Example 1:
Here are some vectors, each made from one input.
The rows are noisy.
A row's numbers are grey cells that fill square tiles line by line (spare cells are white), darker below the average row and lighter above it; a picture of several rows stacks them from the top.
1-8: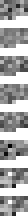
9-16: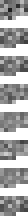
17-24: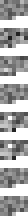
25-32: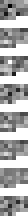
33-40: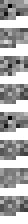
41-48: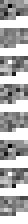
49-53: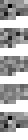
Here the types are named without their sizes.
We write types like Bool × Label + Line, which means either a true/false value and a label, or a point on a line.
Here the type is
Tree.
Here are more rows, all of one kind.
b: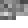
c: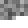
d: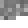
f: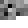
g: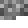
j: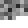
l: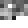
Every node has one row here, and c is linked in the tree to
d and j.
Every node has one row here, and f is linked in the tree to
g.
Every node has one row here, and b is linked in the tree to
d and l.
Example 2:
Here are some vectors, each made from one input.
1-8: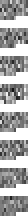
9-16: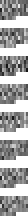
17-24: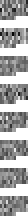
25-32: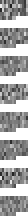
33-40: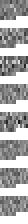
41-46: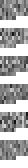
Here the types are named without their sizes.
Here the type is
Line.
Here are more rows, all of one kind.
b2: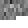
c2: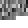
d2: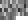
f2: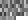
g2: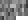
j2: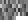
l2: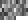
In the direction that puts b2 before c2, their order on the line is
f2, l2, b2, g2, c2, d2, j2.
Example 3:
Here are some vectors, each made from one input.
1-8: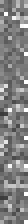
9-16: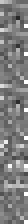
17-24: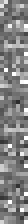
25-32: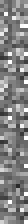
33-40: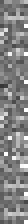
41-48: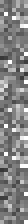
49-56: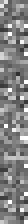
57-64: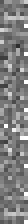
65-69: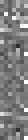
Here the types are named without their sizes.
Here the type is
Tree.
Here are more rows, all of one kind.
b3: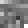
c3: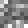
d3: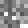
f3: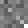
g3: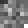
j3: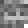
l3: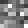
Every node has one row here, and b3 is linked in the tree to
c3 and f3.
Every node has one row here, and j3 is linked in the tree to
d3 and f3.
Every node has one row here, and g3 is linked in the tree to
f3 and l3.
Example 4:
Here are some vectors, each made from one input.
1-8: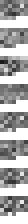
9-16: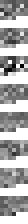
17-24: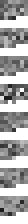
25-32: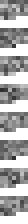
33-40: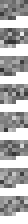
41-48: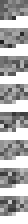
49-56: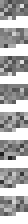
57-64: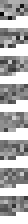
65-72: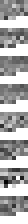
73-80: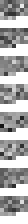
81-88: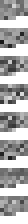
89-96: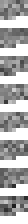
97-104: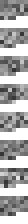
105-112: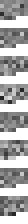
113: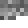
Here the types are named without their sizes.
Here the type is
Line.
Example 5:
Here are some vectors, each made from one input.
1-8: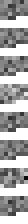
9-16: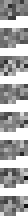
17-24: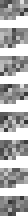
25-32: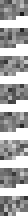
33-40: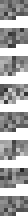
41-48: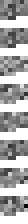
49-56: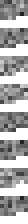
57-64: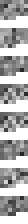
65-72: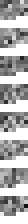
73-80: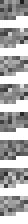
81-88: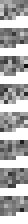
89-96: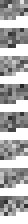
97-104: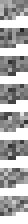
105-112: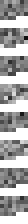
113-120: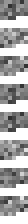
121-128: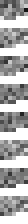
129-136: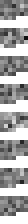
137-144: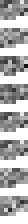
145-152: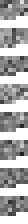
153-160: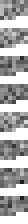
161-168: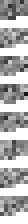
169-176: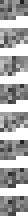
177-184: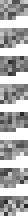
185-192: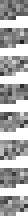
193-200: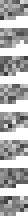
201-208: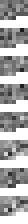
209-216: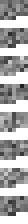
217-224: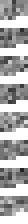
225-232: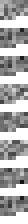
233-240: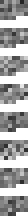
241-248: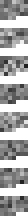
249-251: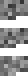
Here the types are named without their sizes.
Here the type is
Line × Line.
